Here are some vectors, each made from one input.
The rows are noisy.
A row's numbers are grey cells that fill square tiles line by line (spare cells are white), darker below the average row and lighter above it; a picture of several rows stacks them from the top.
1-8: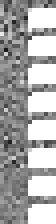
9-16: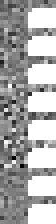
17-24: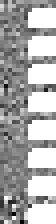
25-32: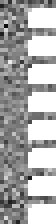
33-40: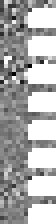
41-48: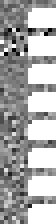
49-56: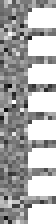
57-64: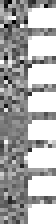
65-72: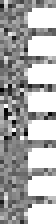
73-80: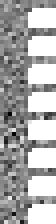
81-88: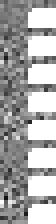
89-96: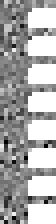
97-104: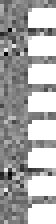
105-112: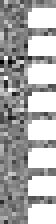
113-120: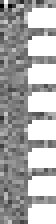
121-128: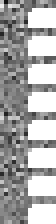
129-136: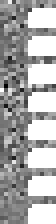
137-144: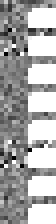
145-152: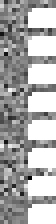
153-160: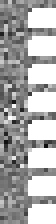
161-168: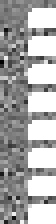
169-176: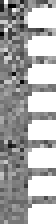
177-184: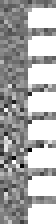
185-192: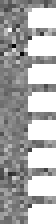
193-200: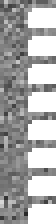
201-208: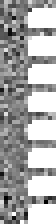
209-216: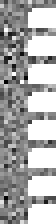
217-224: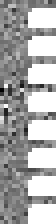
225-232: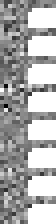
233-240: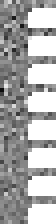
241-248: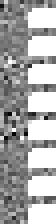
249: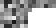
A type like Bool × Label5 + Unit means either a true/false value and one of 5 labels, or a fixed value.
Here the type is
Line9 + Line11.
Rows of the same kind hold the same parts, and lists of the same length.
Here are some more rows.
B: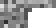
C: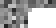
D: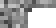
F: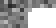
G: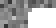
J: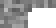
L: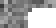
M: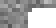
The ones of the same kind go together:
B, F
C, D, G, J, L, M

